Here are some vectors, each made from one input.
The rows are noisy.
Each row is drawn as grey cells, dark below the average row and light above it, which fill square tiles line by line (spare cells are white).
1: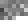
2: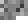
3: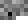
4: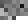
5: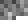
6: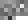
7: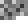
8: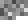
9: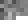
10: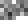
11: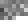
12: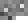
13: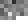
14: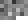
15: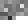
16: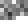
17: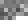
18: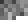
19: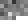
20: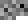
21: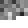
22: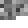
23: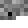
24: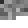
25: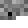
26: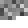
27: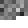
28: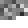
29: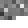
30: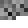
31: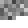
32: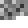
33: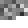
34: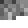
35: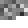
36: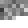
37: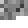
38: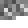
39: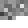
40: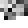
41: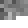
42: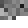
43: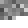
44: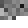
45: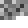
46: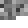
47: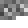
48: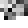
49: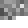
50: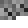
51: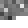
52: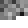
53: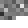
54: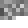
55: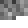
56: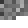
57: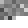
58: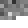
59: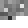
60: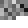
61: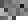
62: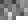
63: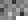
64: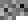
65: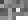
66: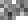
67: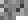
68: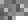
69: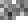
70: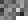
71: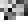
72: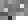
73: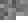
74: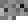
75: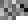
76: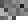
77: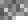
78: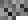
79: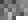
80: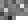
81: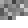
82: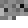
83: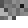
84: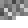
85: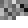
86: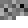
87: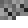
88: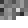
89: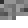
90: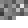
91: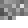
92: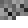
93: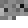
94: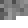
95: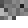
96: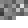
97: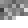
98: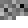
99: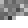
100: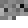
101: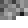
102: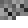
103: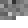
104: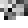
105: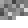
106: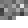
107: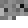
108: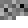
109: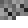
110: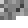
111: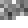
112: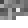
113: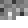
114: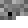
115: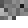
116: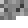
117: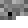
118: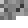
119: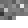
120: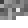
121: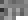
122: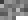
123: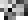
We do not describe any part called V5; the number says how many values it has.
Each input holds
a list of up to two items, each a true/false value and a value of V5.
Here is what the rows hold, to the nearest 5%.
All of them are lists of up to two items, each a true/false value and a value of V5: about 5% are empty, 40% hold one and 55% two.
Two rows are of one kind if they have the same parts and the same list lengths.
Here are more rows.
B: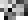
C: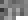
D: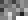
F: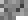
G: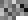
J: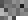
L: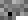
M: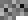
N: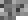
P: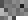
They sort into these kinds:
B
C, D
F, G, J, L, M, N, P

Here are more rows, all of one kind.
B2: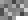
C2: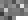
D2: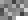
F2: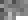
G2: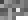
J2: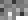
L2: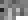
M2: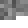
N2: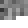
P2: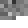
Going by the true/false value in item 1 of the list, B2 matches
C2 and D2.
